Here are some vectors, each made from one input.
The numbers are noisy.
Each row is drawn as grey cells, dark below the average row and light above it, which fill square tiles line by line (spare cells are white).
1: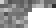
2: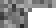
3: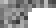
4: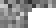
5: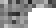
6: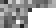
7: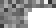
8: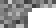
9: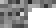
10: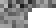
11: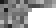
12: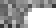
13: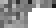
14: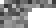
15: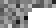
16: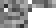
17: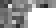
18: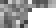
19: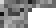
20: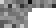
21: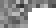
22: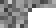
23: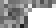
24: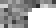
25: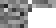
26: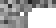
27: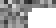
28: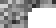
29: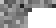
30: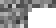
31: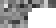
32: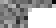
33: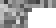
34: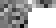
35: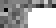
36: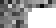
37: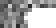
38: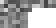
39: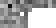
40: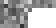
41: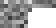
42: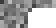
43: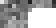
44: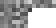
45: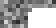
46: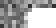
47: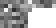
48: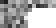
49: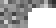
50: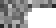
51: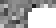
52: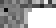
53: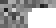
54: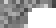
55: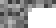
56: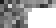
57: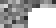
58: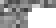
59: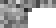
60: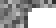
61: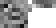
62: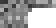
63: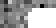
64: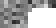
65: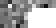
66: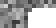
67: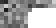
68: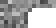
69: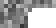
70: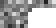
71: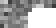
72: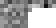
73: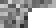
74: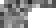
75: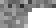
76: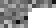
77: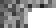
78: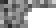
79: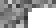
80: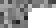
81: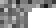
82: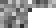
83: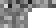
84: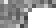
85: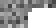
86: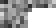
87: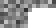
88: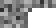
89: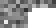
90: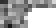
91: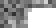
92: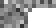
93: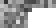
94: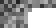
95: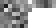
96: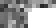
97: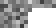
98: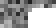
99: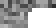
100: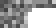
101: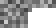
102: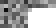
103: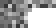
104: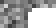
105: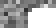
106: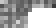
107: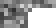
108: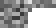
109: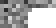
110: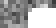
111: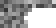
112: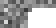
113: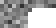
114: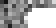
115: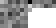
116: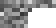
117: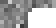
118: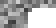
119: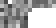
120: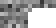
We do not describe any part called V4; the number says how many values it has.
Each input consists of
a point on a 6-point line and a value of V4, together with either a fixed value, or a true/false value and a value of V4.
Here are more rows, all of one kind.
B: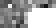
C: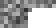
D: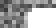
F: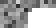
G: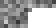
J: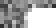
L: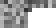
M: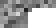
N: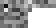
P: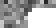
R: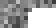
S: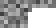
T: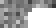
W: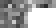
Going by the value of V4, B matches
D, J and W.
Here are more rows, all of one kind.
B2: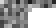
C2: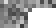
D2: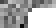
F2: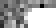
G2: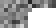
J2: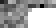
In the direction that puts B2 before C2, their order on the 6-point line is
B2, F2, C2, G2, J2, D2.
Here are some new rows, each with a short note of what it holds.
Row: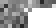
a point on a 6-point line, a true/false value and two values of V4
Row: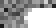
a point on a 6-point line, a true/false value and two values of V4
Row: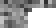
a point on a 6-point line and a value of V4
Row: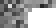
a point on a 6-point line, a true/false value and two values of V4
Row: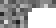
a point on a 6-point line, a true/false value and two values of V4
